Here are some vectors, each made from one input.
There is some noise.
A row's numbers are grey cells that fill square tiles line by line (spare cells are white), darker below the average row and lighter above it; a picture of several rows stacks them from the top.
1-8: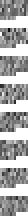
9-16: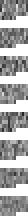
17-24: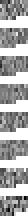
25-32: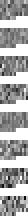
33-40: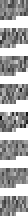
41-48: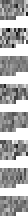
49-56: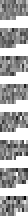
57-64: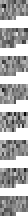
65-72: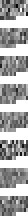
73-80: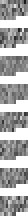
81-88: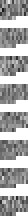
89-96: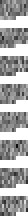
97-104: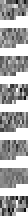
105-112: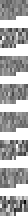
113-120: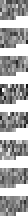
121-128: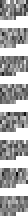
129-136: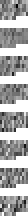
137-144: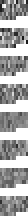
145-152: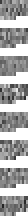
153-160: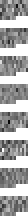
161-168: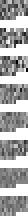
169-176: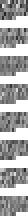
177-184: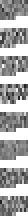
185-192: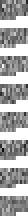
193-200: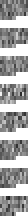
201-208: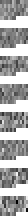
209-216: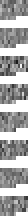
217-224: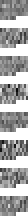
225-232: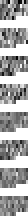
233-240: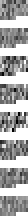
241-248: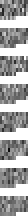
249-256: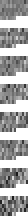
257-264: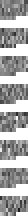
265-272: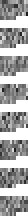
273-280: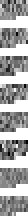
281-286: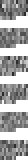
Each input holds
either a point on a 13-point circle, or a point on a 15-point circle, or a point on a 7-point line.
